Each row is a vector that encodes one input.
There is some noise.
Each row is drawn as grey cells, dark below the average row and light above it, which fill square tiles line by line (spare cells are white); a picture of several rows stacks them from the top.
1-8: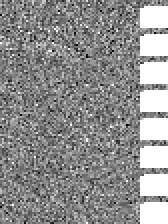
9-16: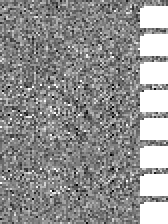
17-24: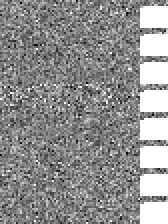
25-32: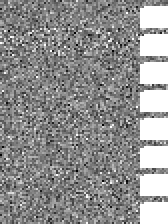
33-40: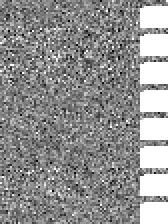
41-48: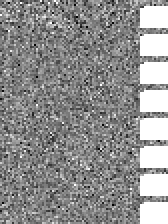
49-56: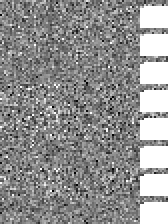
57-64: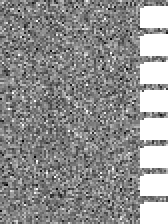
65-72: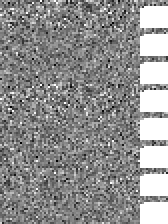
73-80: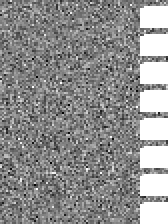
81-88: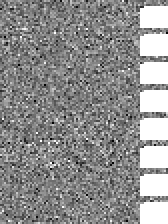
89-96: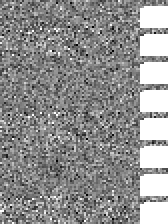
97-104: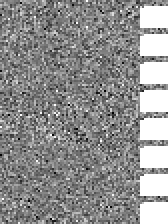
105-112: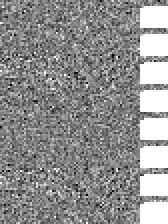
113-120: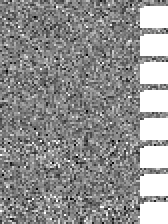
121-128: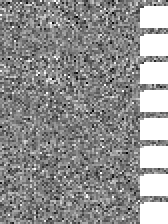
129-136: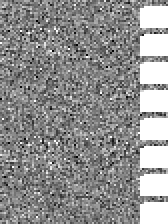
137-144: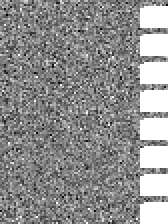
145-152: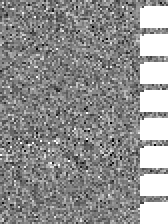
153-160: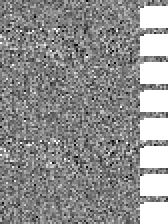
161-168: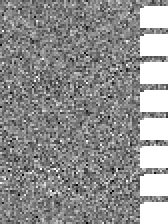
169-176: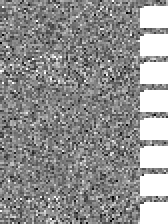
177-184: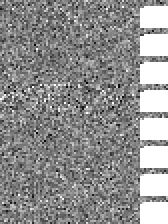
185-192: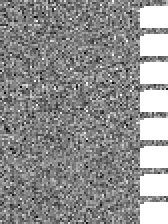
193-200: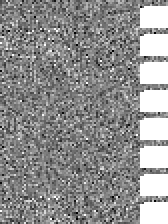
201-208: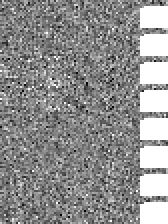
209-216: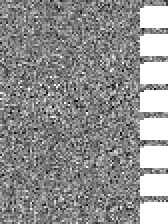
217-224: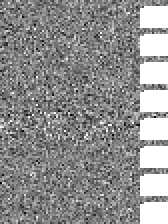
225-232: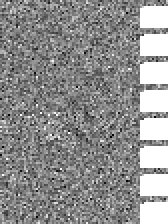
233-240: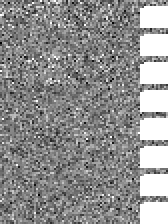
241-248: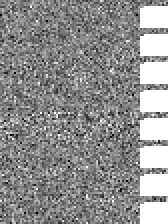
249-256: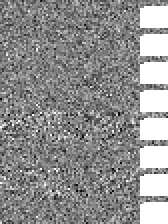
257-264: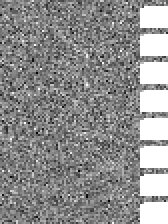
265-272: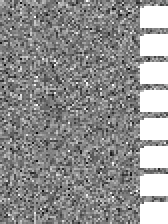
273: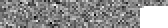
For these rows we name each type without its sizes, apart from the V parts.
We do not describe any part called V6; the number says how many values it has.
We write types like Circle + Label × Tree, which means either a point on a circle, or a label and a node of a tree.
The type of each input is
((Bool × Bool × Bool × Bool + Unit) × V6 + Unit) × (Circle × Line + Label).
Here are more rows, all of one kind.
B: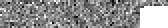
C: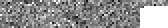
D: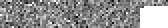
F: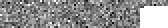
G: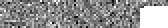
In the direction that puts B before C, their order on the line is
G, B, F, C, D.
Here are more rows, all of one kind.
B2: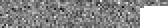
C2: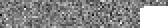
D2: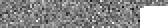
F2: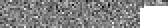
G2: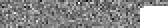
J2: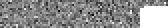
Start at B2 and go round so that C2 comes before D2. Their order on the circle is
B2, C2, G2, D2, F2, J2.
